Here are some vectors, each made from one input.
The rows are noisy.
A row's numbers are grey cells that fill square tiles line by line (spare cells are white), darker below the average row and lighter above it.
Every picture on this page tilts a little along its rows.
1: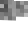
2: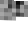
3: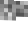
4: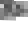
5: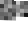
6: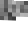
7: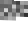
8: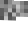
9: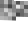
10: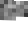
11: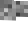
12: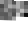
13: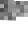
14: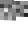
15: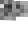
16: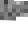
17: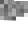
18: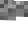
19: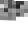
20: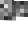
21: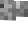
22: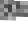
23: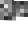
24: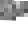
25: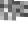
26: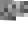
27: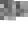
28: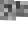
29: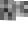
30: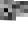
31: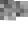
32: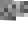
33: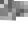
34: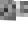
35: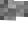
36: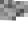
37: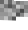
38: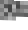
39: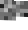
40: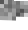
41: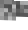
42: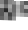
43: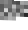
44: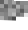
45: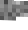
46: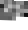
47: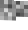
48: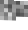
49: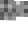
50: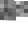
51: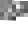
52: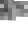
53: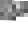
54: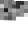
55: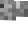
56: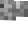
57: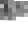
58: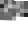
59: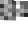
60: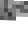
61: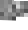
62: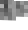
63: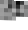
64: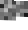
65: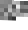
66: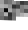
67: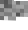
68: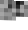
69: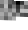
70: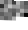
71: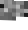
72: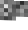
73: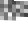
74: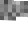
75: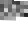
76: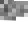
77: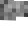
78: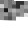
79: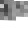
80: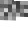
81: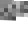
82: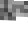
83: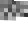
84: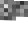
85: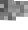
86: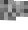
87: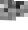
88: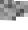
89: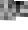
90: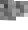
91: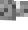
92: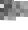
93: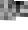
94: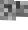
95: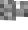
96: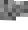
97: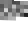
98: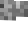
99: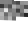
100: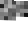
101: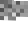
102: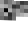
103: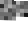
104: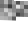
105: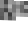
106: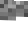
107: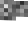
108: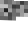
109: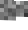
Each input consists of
a point on a 4-point line and a true/false value, together with a list of up to three points on a 5-point line.
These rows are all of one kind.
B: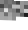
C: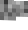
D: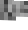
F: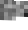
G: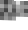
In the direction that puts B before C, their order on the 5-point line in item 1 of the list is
B, D, C, F, G.
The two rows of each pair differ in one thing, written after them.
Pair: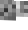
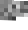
the place on the 5-point line in item 1 of the list
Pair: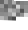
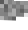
the place on the 5-point line in item 1 of the list
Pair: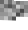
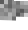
the place on the 5-point line in item 1 of the list
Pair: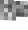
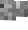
the true/false value
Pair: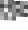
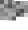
the place on the 4-point line
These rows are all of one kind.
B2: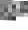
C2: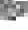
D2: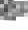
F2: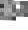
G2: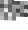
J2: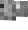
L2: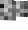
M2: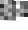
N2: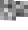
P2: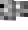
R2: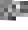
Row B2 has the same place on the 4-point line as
C2, D2 and R2.
